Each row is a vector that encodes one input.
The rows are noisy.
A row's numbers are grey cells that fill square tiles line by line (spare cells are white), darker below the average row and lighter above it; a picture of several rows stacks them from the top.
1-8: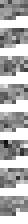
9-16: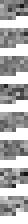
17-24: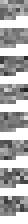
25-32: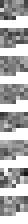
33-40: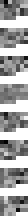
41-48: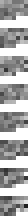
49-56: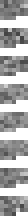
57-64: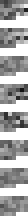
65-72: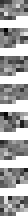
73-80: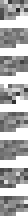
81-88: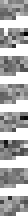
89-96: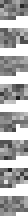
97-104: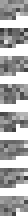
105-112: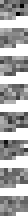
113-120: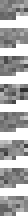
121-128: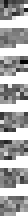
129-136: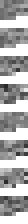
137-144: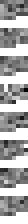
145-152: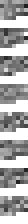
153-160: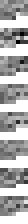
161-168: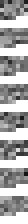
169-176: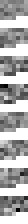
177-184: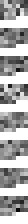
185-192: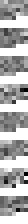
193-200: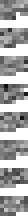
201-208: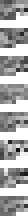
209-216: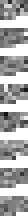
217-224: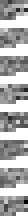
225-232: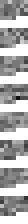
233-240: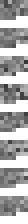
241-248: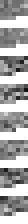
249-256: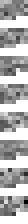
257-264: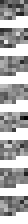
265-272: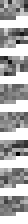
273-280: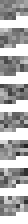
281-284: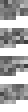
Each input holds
either one of 10 labels, or a point on each of three 8-point lines.
